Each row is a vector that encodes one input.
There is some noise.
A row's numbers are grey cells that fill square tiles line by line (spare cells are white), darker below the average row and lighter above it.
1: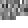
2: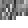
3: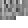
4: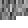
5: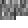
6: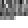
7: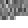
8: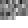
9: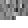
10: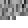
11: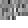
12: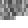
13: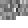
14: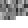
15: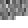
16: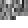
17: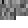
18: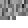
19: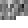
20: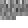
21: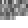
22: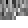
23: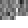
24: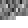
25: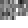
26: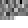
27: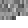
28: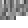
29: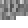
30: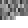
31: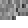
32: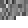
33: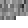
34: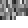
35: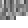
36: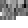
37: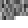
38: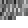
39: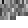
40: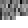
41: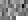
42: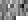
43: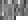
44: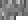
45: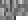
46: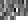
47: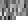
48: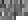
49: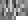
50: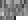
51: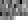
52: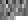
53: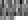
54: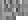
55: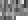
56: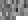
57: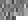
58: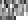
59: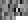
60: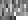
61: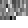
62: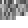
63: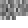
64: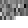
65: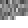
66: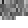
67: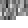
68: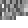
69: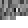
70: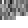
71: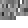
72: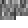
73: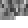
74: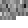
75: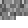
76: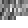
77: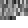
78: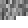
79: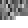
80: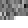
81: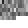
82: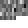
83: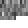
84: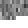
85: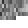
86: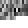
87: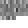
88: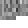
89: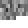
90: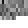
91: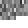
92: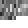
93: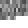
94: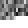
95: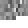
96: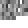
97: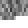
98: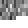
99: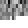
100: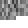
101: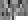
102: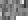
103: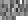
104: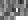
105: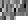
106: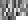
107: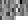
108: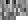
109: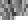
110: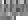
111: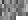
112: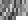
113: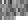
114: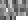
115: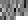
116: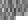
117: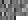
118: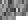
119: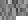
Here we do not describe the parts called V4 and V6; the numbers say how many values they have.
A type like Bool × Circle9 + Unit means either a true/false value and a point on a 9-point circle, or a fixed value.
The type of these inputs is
(Bool × Line5 + V4) × V6.
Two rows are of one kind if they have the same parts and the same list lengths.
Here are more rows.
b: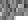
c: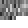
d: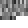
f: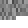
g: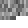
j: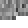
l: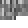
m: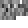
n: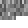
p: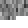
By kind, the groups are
b, c, d
f, g, j, l, m, n, p

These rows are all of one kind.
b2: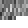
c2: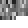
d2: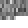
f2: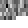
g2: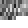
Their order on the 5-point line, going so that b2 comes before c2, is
d2, f2, g2, b2, c2.
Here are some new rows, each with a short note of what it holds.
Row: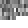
a value of V4 and a value of V6
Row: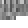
a value of V4 and a value of V6
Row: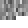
a value of V4 and a value of V6
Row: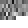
a value of V4 and a value of V6
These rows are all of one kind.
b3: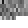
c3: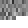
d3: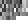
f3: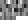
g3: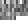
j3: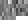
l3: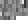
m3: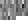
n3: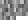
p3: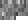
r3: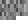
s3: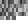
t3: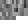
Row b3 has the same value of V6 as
d3, r3 and s3.
